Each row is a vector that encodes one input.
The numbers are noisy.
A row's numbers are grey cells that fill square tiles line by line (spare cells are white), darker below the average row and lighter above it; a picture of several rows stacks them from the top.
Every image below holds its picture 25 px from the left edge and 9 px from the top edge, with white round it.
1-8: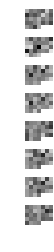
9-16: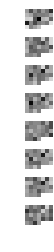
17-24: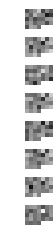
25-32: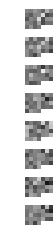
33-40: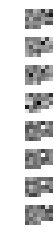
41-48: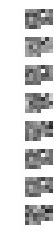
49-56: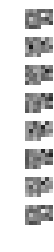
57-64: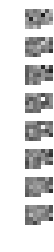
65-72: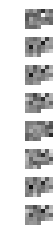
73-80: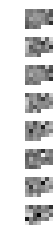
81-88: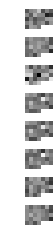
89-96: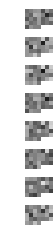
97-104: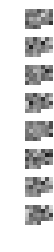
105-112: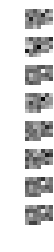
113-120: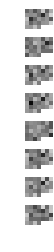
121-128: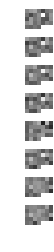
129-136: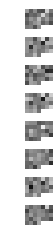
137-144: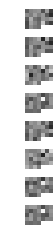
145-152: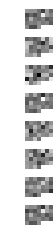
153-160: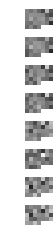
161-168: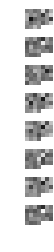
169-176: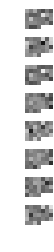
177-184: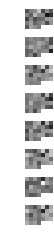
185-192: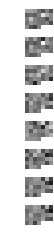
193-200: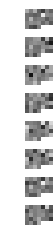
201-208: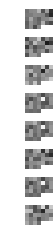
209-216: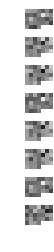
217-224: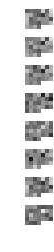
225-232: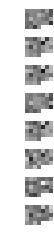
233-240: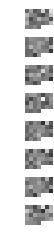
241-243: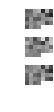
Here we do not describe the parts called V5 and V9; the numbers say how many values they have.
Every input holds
either a value of V5 and a value of V9, or a list of up to three points on a 4-point line.
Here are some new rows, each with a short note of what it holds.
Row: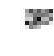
the empty list
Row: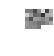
a value of V5 and a value of V9
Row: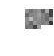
a list of two items
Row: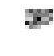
the empty list
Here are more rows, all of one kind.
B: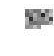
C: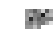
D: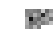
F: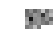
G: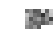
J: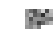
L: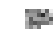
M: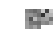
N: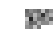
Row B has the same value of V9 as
L and M.
